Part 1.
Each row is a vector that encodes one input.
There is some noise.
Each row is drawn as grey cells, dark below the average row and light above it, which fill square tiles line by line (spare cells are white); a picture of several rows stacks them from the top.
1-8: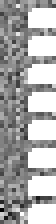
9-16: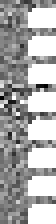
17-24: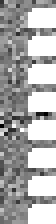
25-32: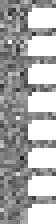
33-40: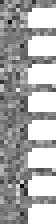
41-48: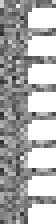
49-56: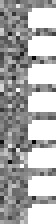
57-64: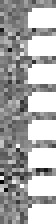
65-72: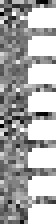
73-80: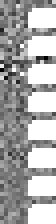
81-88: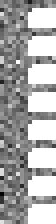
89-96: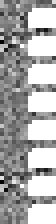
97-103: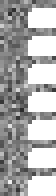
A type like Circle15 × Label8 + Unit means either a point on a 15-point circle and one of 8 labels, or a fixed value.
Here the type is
List2(Line11).
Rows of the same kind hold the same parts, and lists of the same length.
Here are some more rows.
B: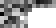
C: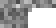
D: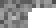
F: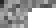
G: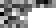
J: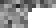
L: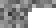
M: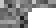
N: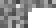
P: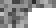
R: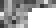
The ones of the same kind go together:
B, G
C, L, P
D, F, J, M, N, R

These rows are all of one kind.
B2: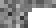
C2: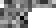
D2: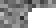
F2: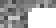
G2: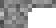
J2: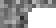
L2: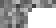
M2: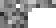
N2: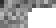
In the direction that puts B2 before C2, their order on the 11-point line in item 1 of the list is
N2, L2, G2, D2, J2, F2, B2, C2, M2.
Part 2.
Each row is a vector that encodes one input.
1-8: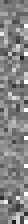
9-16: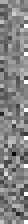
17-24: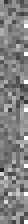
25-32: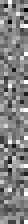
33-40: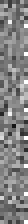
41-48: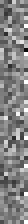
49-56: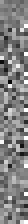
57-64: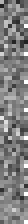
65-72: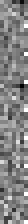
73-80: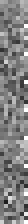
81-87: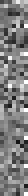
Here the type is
Bool × (Tree11 + Unit).
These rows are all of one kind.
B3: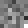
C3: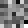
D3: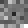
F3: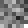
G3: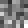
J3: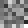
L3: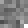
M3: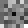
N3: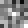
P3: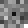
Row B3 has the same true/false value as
G3, L3 and N3.
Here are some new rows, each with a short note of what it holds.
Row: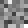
a node of an 11-node tree and a true/false value
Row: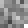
a node of an 11-node tree and a true/false value
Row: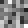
a true/false value
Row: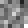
a node of an 11-node tree and a true/false value
